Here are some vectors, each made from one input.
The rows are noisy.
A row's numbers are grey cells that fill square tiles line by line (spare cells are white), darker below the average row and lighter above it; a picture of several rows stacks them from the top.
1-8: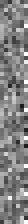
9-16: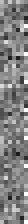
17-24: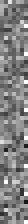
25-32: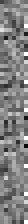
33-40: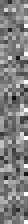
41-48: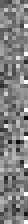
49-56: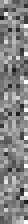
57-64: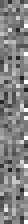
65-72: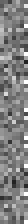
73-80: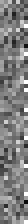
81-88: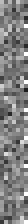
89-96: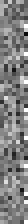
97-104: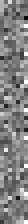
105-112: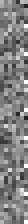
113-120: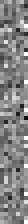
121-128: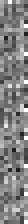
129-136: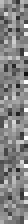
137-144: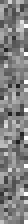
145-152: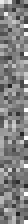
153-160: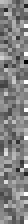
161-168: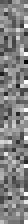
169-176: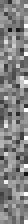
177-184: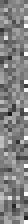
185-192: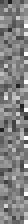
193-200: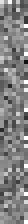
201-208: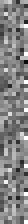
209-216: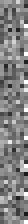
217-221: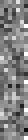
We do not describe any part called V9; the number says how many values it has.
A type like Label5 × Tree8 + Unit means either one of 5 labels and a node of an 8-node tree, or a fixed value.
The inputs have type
Bool × (Label11 × Line6 + Line5 × V9).
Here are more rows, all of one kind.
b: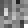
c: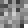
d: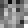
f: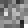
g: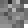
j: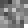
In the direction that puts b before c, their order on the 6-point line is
f, b, j, c, d, g.
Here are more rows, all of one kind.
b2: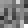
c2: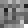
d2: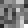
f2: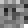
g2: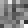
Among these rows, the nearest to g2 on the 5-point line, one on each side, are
b2 and c2.
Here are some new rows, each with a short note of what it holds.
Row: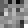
one of 11 labels, a point on a 6-point line and a true/false value
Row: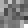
a point on a 5-point line, a true/false value and a value of V9
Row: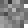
one of 11 labels, a point on a 6-point line and a true/false value
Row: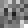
a point on a 5-point line, a true/false value and a value of V9
